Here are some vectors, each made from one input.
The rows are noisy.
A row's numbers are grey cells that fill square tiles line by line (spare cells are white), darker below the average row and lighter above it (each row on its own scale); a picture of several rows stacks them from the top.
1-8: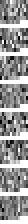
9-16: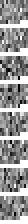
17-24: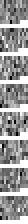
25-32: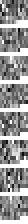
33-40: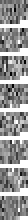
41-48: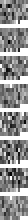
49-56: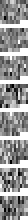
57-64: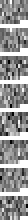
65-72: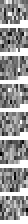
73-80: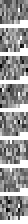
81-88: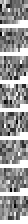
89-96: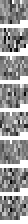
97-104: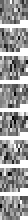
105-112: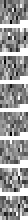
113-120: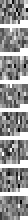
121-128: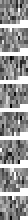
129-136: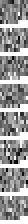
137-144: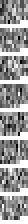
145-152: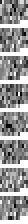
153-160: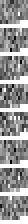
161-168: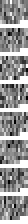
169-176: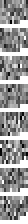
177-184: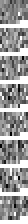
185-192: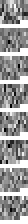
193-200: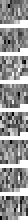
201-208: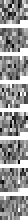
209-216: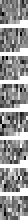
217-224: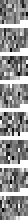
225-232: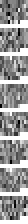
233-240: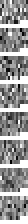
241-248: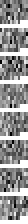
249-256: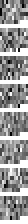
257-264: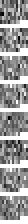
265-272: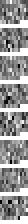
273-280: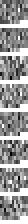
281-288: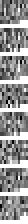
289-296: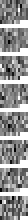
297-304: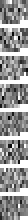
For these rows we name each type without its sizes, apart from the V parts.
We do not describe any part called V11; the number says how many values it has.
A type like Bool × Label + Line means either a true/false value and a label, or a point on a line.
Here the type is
(Bool × Bool × Bool + Line) × Line + V11.
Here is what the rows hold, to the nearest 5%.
About 80% of them hold a point on a line, together with either a point on a line, or three true/false values. The rest hold a value of V11.
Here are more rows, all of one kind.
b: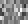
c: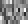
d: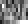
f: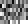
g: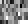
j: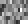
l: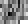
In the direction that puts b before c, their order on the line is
l, f, d, g, b, j, c.
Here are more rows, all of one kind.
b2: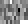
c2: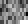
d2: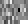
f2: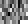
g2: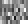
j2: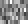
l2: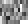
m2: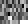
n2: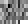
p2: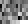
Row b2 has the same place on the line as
d2, g2 and j2.
